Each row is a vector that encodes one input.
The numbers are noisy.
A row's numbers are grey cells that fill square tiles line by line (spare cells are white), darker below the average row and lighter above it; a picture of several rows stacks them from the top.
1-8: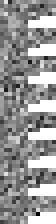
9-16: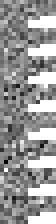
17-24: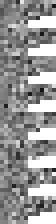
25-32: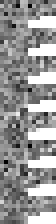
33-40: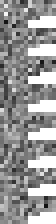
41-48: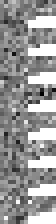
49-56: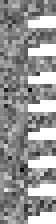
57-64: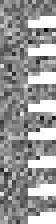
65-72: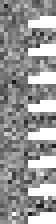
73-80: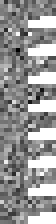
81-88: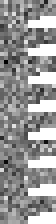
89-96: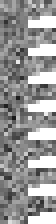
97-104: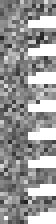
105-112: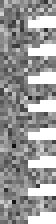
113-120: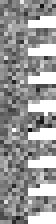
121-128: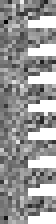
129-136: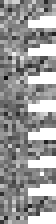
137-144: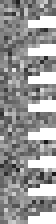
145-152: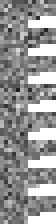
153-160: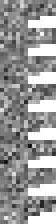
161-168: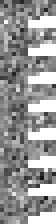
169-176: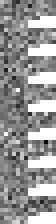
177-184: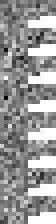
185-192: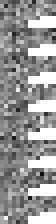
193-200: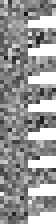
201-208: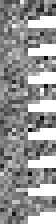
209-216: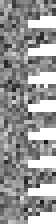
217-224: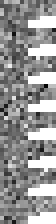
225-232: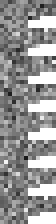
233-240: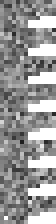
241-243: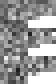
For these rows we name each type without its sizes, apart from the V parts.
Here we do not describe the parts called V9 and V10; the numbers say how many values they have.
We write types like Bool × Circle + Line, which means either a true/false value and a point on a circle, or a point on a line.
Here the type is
((Bool × Bool × Bool + V10) × Label + Unit) × Line × V9.
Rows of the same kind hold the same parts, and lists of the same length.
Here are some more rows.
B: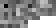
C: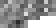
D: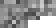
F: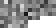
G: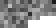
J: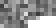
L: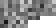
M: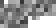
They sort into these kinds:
B, D
C, G, J, M
F, L

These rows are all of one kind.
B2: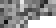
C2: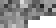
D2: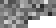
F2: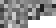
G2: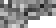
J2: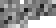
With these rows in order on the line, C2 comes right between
B2 and D2.
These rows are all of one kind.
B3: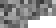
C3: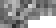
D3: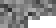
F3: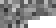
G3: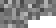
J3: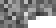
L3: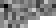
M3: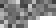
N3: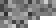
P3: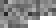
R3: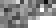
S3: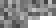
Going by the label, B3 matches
F3, J3, L3 and R3.
